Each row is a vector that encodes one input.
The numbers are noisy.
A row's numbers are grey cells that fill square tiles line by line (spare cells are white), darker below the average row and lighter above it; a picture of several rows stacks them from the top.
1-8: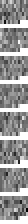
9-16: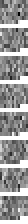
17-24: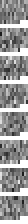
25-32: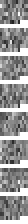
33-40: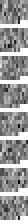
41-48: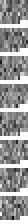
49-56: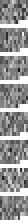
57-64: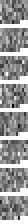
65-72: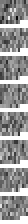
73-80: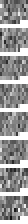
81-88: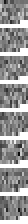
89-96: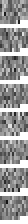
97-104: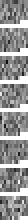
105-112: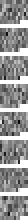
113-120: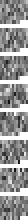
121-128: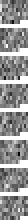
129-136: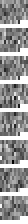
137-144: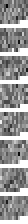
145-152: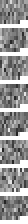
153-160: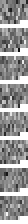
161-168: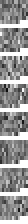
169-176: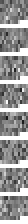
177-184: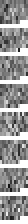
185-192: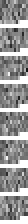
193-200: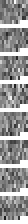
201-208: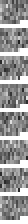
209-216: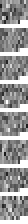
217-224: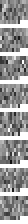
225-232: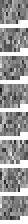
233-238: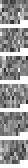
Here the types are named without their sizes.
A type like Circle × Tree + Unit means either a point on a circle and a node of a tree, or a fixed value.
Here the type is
Bool × Label + Circle + Unit.
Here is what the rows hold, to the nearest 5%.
About 60% of them hold a point on a circle. About 5% of them hold a fixed value. The rest hold a label and a true/false value.
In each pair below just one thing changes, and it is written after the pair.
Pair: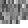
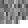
the true/false value
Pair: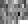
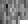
the label
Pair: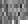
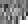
the label
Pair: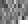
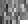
the label
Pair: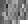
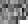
the true/false value
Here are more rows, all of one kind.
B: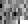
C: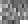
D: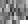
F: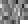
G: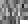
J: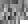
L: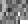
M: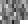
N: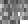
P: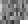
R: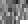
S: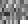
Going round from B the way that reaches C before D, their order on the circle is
B, L, R, J, G, F, N, C, P, M, D, S.
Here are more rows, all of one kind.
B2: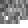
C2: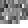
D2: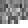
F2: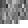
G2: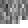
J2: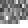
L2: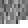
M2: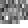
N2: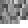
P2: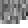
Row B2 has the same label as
C2, D2, J2 and M2.
